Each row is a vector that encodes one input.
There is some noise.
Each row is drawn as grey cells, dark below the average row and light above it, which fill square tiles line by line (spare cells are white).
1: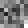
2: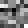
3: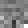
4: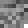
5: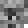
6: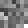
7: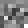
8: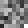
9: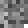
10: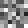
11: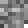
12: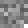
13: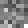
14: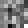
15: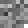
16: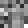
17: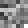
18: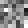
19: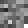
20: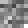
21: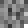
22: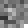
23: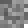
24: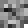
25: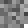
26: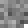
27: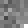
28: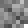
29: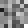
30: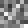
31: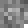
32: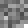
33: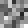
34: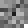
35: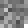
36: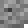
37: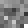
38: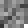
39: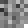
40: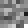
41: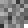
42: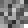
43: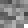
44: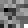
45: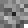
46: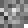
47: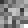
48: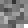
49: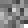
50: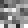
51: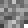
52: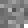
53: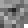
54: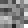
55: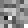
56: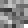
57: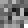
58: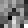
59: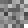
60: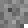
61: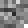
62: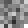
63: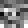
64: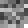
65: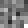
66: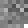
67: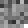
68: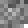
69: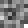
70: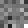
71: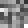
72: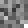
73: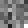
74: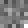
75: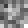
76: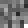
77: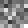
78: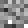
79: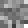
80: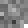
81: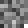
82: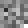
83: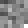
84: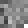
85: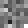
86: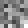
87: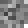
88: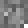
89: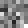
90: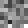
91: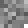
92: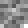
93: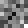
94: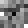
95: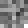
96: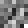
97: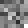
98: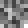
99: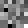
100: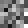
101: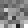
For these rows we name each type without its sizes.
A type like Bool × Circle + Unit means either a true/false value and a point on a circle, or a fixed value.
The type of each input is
Bool × (Tree + Unit).
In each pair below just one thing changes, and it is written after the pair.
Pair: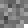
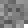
the true/false value
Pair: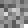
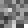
the node of the tree
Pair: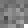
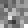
the true/false value
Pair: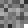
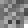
the true/false value
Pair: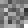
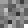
the node of the tree
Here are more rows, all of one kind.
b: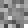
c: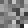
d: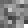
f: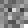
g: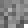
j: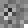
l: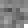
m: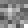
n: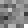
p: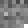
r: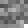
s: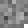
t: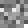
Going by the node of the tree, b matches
g and n.
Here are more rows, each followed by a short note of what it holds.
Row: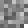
a node of a tree and a true/false value
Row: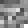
a node of a tree and a true/false value
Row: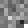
a node of a tree and a true/false value
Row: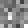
a node of a tree and a true/false value
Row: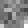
a true/false value
